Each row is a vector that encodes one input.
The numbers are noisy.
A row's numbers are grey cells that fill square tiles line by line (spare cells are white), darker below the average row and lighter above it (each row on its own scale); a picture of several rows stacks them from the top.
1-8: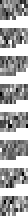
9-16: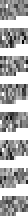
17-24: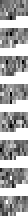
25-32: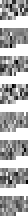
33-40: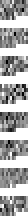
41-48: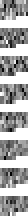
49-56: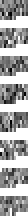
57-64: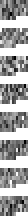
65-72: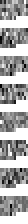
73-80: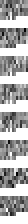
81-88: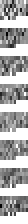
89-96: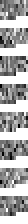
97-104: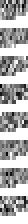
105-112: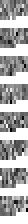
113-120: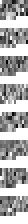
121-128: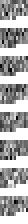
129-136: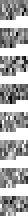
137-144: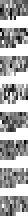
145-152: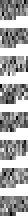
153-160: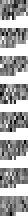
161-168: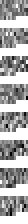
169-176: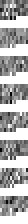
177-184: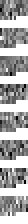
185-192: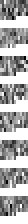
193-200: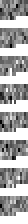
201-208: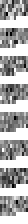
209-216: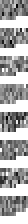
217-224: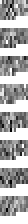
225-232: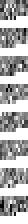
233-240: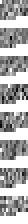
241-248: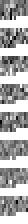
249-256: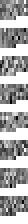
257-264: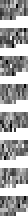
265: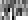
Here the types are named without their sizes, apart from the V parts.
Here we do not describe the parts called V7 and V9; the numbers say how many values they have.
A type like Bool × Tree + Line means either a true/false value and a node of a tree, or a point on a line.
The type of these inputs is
Bool × (Label + Tree) × V7 × V9.
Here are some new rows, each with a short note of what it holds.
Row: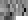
a node of a tree, a true/false value, a value of V7 and a value of V9
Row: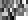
a node of a tree, a true/false value, a value of V7 and a value of V9
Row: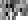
a label, a true/false value, a value of V7 and a value of V9
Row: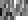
a node of a tree, a true/false value, a value of V7 and a value of V9
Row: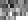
a label, a true/false value, a value of V7 and a value of V9
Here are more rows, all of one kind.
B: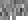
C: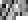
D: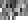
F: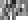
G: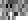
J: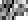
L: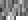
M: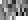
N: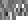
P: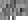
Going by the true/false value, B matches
C, L and N.
